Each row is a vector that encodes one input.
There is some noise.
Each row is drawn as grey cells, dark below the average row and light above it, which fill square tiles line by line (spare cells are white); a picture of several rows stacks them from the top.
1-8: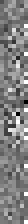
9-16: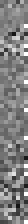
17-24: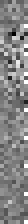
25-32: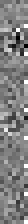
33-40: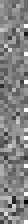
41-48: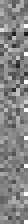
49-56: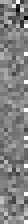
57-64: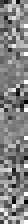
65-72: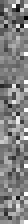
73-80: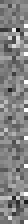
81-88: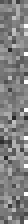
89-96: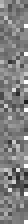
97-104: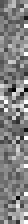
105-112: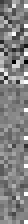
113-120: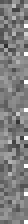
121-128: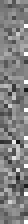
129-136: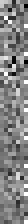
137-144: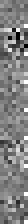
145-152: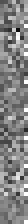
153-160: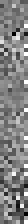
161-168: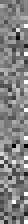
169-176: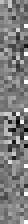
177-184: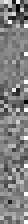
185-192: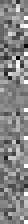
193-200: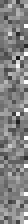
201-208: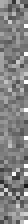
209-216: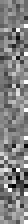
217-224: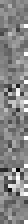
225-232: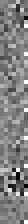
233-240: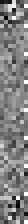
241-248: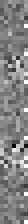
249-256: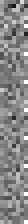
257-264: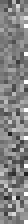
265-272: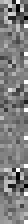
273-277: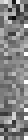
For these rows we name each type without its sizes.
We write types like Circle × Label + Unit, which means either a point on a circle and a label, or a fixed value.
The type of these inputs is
(Bool × Bool × Bool × Bool × Bool + Unit) × Tree × Tree × (Tree + Unit).
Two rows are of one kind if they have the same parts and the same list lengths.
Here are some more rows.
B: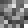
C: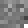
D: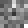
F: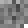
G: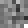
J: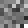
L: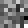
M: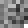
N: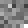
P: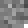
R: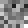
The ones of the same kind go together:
B, C, J, L
D
F, G, M
N, P, R

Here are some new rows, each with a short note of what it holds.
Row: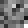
a node of each of three trees and five true/false values
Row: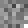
a node of each of three trees and five true/false values
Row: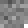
a node of each of three trees and five true/false values
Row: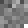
a node of each of three trees
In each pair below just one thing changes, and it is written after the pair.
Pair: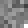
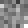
the node of one of the three trees
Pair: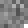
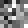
the node of one of the three trees
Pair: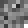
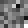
the node of one of the three trees
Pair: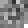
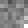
one of the five true/false values
